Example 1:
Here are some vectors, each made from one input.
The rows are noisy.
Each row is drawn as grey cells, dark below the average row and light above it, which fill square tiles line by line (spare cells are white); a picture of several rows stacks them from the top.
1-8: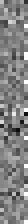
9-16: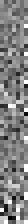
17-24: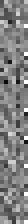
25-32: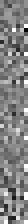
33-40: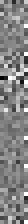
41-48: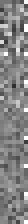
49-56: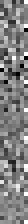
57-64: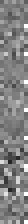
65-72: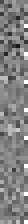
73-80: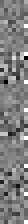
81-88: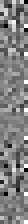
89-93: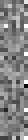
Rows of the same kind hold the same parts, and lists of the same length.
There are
2 kinds of row.
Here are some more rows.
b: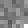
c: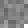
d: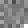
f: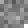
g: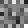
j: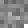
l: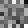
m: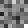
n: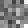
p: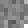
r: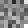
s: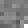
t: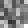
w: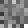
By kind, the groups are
b, c, d, f, g, j, l, p, r, s, t
m, n, w

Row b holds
a point on a 13-point circle and a true/false value.
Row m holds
a true/false value.
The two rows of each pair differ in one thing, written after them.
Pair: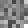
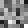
the place on the 13-point circle
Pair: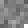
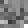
the true/false value
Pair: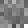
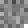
the true/false value
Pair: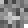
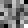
the place on the 13-point circle
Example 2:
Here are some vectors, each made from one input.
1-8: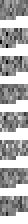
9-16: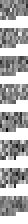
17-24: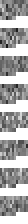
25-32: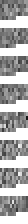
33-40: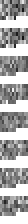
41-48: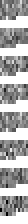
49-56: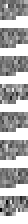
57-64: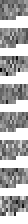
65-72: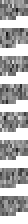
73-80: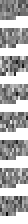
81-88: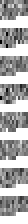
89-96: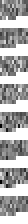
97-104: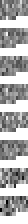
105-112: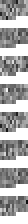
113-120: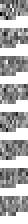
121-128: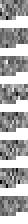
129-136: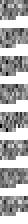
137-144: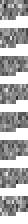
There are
3 kinds of row.
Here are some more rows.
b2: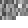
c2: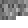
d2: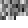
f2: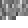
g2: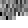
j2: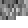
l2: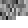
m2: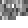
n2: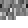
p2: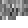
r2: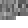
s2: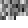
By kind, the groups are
b2, c2, f2, j2, l2
d2, s2
g2, m2, n2, p2, r2

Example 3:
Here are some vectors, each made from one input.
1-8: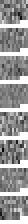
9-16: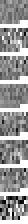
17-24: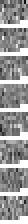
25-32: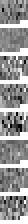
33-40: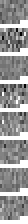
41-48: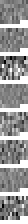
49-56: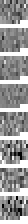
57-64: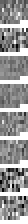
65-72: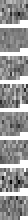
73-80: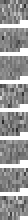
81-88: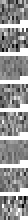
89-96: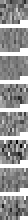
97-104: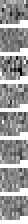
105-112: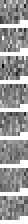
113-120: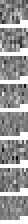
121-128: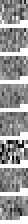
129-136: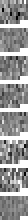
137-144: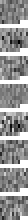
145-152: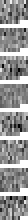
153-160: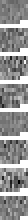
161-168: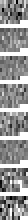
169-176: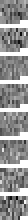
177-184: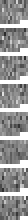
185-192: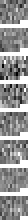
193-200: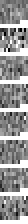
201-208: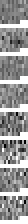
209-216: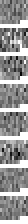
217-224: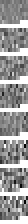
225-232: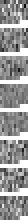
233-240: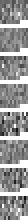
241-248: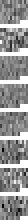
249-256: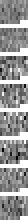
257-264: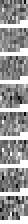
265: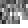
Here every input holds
a point on a 13-point line and a true/false value.
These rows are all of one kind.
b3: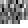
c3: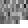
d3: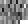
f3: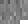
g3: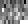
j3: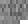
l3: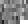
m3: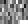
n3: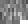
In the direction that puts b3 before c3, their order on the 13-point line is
b3, l3, d3, n3, j3, g3, m3, c3, f3.
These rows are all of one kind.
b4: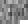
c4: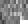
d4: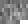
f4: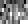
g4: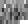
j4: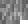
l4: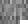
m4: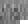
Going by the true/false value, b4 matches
d4 and g4.
